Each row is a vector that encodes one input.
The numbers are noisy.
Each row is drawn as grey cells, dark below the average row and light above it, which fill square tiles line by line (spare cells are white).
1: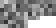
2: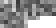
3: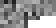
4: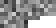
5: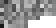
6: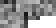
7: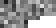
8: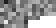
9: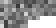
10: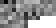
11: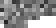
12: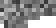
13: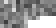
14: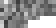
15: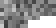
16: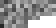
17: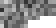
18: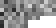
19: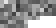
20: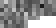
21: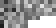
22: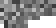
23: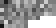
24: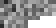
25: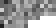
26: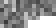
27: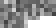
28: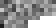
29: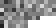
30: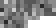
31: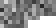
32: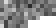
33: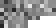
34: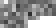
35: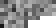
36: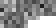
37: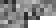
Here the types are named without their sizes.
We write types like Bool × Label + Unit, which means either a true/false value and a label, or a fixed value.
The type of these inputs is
Bool × Line.
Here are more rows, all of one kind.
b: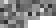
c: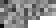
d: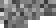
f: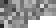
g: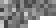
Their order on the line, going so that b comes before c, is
b, f, c, g, d.
